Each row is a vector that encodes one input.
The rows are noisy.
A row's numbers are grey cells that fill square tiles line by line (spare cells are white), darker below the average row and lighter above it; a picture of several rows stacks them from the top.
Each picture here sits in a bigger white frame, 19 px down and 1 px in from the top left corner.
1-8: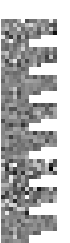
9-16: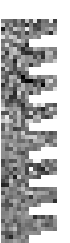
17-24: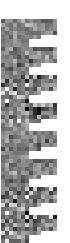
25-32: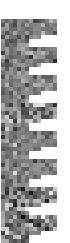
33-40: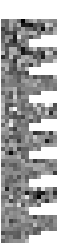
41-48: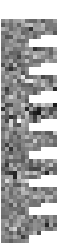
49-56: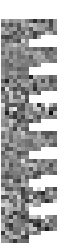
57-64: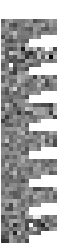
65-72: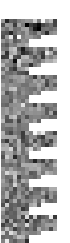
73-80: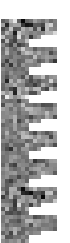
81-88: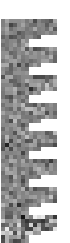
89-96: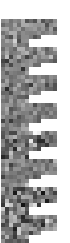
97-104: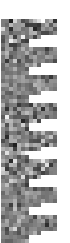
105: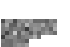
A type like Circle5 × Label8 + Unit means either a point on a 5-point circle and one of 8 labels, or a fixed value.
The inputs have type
Circle10 × Label8 + Label9.
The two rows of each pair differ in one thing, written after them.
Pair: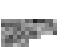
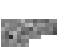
the label
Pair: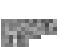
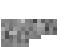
the label
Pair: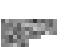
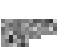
the place on the 10-point circle
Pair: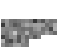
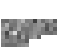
the label
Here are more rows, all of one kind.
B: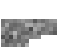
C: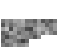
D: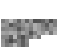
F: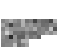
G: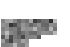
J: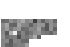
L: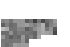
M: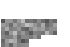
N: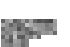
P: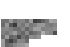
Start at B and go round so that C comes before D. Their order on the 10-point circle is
B, F, G, L, C, N, M, D, J, P.
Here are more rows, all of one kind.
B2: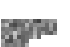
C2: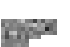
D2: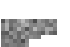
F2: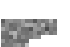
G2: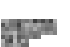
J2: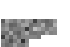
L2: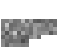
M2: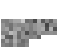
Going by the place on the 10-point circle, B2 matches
D2 and L2.
